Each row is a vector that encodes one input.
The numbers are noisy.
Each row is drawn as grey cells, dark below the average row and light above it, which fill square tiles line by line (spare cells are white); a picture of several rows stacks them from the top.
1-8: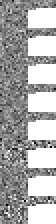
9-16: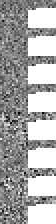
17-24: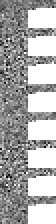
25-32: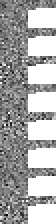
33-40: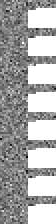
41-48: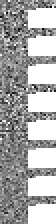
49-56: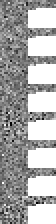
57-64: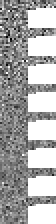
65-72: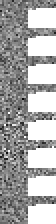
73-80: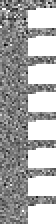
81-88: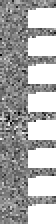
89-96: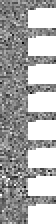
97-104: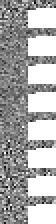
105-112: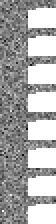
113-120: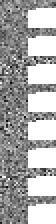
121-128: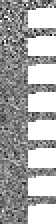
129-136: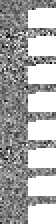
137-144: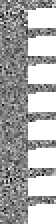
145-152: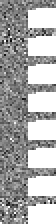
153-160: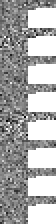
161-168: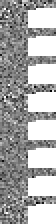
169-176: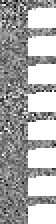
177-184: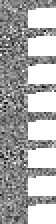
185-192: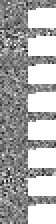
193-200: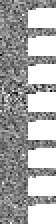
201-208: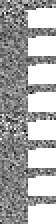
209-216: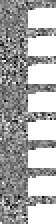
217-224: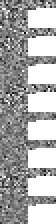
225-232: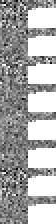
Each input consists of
either a point on a 9-point line and four true/false values, or a list of up to three points on a 5-point line.
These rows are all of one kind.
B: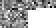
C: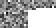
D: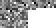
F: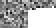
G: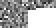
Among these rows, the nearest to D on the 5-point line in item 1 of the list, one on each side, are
B and G.
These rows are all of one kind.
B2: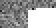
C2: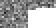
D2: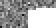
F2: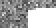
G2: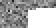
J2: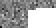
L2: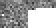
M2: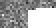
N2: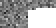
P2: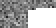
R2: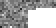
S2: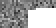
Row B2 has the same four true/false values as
L2, M2 and P2.
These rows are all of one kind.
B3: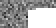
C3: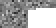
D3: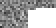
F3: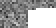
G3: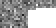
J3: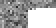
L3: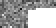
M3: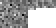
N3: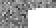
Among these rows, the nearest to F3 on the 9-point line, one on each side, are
B3 and D3.
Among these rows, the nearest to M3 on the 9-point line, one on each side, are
B3 and C3.
